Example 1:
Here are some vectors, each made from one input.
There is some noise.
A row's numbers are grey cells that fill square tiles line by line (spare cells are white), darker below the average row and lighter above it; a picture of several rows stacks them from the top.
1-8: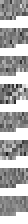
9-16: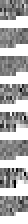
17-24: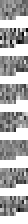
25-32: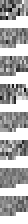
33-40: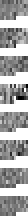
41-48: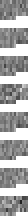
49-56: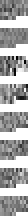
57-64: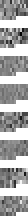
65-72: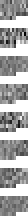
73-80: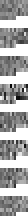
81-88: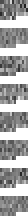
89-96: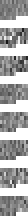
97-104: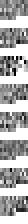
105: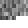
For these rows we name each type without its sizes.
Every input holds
a point on a circle and a point on a line.
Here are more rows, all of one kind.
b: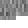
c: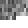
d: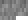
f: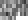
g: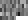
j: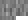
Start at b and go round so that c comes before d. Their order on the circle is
b, g, f, c, d, j.
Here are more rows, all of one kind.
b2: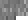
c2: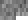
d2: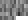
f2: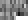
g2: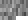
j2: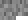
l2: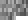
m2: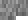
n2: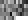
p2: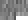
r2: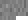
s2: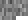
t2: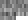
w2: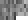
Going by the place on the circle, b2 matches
c2, p2, t2 and w2.
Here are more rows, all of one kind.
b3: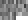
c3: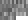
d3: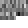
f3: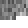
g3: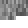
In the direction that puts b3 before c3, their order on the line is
b3, c3, f3, g3, d3.
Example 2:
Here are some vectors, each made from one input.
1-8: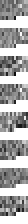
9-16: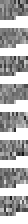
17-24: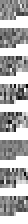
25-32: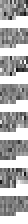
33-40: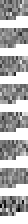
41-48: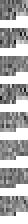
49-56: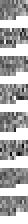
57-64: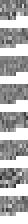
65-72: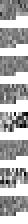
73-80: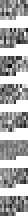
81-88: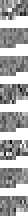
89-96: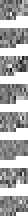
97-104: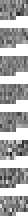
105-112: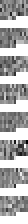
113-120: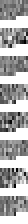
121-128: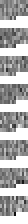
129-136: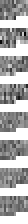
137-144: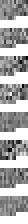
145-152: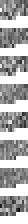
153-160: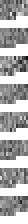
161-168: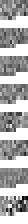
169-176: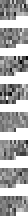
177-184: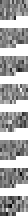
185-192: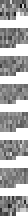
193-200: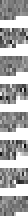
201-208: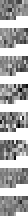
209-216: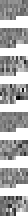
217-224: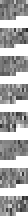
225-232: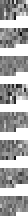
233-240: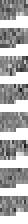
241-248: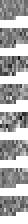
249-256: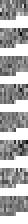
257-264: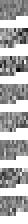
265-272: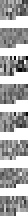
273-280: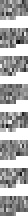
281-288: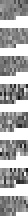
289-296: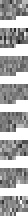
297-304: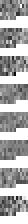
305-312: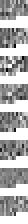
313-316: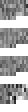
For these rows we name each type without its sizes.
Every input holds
either a point on a circle, or a fixed value, or three true/false values.
